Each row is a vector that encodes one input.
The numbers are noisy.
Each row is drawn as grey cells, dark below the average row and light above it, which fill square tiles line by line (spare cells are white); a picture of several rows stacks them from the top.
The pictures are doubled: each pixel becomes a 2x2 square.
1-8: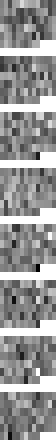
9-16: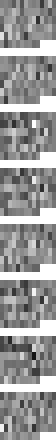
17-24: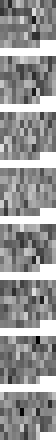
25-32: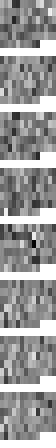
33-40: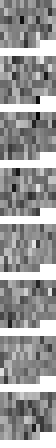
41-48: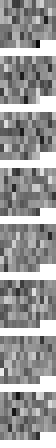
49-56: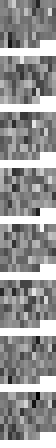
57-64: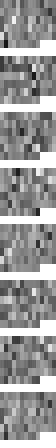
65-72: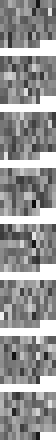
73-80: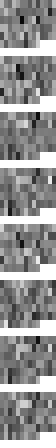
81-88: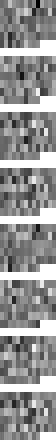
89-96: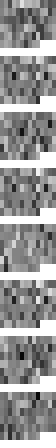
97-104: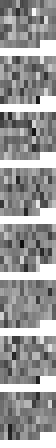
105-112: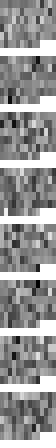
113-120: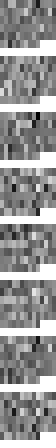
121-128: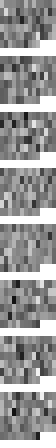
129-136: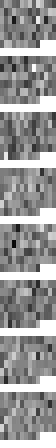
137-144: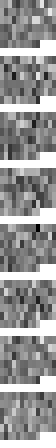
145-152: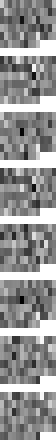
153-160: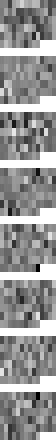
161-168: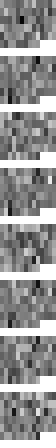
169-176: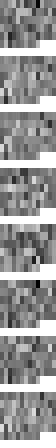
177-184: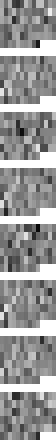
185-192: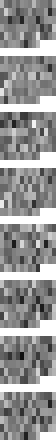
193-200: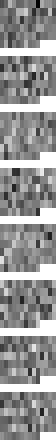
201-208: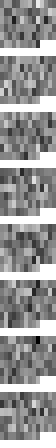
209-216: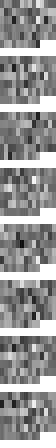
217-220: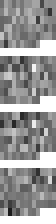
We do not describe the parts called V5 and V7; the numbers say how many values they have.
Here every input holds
a value of V5, together with either a fixed value, or one of 10 labels, a true/false value and a value of V7.
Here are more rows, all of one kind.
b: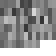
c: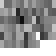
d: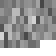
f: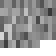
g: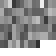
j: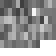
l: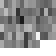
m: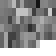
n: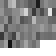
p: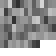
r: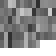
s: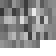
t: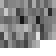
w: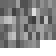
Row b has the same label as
c, m and s.
